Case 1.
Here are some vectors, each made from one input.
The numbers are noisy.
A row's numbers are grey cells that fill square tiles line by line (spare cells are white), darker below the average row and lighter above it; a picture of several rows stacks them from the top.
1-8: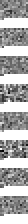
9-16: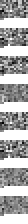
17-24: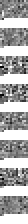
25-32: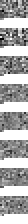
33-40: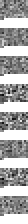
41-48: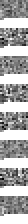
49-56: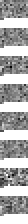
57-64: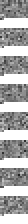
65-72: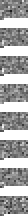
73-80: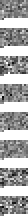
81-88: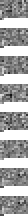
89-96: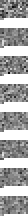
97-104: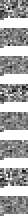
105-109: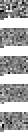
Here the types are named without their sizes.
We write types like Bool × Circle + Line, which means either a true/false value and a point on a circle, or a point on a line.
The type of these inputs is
Bool × Bool × Bool × Bool + Tree.
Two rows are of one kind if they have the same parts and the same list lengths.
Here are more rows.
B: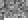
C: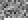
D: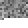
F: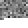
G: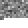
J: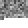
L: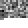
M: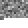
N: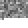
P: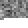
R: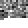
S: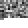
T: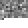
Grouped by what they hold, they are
B, C, D, F, G, J, M, N, P, T
L, R, S

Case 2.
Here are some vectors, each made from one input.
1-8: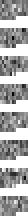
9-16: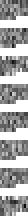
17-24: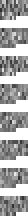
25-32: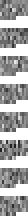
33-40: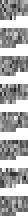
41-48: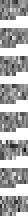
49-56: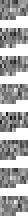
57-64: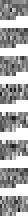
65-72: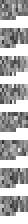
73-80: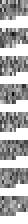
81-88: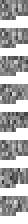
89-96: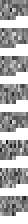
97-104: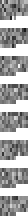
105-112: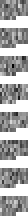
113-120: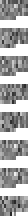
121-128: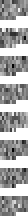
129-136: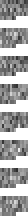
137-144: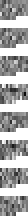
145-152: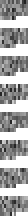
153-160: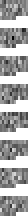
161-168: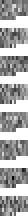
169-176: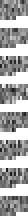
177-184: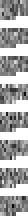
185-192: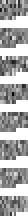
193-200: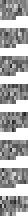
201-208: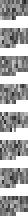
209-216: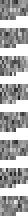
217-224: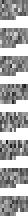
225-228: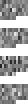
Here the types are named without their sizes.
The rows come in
2 kinds.
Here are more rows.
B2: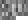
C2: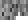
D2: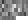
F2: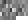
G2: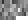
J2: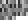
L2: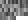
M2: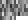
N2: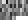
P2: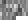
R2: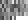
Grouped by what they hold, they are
B2, C2, D2, F2, G2, L2, P2
J2, M2, N2, R2

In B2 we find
a point on a line.
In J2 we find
a node of a tree.
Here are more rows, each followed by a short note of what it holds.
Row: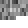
a point on a line
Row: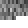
a point on a line
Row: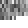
a node of a tree
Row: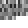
a node of a tree
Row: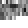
a node of a tree
